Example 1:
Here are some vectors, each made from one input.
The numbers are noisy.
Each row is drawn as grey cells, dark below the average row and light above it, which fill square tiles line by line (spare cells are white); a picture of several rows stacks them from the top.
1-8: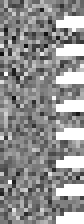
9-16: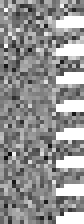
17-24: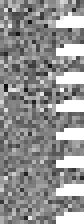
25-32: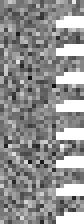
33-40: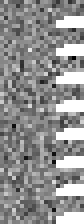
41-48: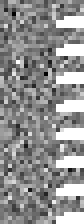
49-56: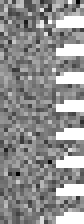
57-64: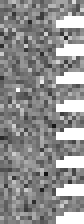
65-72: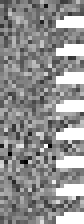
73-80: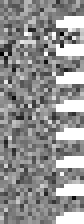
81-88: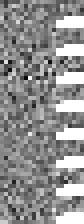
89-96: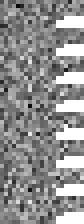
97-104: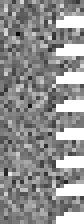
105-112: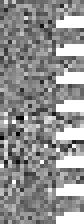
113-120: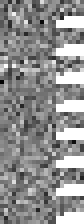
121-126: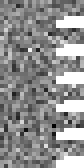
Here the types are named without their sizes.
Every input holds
a list of points on a circle.
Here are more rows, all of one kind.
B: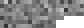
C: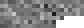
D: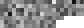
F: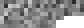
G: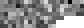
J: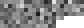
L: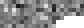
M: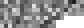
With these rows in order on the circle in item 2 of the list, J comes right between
G and M.
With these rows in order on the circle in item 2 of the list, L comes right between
C and G.
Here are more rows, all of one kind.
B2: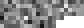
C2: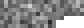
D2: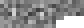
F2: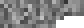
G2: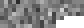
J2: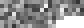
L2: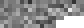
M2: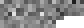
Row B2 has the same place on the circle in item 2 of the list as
F2 and L2.
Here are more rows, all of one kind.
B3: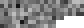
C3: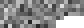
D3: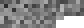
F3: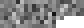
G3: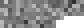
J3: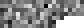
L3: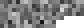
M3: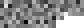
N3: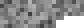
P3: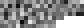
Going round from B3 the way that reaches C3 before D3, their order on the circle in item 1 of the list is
B3, J3, M3, C3, F3, L3, D3, G3, N3, P3.
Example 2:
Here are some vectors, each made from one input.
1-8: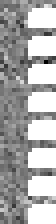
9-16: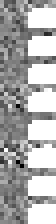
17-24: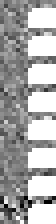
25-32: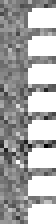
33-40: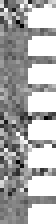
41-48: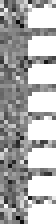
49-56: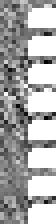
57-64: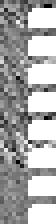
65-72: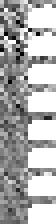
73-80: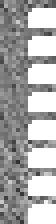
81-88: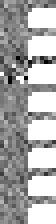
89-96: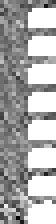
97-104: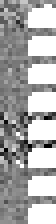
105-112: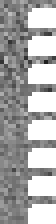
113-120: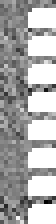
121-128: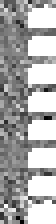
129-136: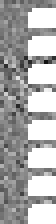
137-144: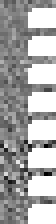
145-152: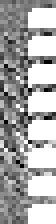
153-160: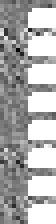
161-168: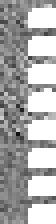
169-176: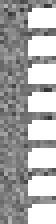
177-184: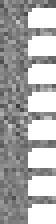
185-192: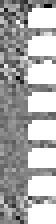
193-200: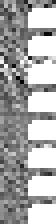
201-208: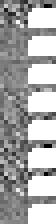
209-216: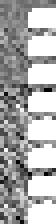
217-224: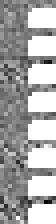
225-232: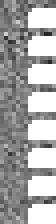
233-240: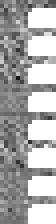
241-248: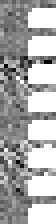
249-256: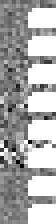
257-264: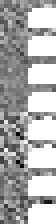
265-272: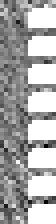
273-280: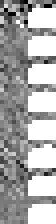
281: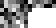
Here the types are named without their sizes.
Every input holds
a list of points on a line.
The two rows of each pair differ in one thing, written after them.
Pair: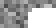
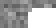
the place on the line in item 1 of the list
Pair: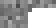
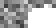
the place on the line in item 1 of the list
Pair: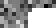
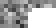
the place on the line in item 2 of the list
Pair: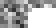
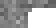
the place on the line in item 1 of the list
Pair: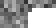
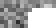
the place on the line in item 1 of the list
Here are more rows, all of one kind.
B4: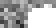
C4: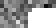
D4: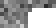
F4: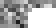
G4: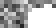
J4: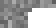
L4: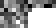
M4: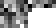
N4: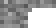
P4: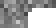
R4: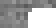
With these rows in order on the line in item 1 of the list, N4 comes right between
D4 and F4.
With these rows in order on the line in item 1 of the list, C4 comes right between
D4 and R4.
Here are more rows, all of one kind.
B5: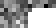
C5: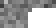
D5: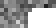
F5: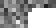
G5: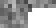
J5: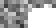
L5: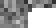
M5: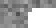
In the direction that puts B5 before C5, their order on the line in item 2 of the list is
M5, B5, D5, J5, F5, L5, G5, C5.
